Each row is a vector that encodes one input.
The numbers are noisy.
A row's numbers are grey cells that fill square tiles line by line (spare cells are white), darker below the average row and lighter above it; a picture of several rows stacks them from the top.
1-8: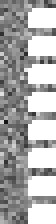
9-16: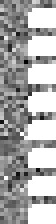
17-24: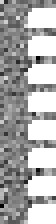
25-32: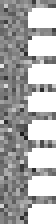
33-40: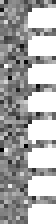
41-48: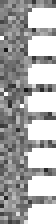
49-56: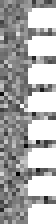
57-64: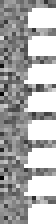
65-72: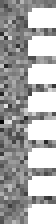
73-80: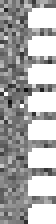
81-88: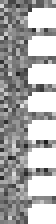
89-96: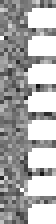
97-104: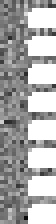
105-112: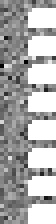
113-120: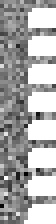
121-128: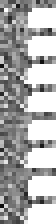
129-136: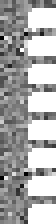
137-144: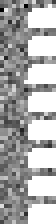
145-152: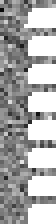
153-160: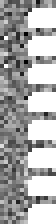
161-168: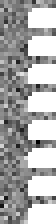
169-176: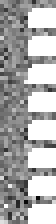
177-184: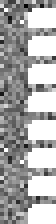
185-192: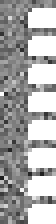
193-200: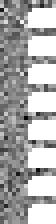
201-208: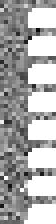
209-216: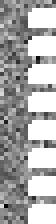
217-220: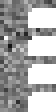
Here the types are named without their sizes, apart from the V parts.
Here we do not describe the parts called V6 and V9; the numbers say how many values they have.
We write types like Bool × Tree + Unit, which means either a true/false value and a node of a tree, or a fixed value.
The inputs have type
(Label + V6 × V9) × Line.
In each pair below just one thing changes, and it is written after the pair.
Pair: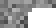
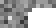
the value of V6
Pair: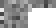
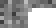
the value of V6
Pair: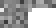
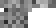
the value of V9
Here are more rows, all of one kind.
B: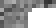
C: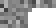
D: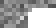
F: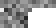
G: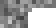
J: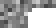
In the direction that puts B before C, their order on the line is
J, B, D, C, F, G.
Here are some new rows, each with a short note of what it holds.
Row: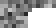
a label and a point on a line
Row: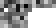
a label and a point on a line
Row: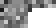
a label and a point on a line
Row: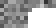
a point on a line, a value of V6 and a value of V9
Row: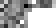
a label and a point on a line
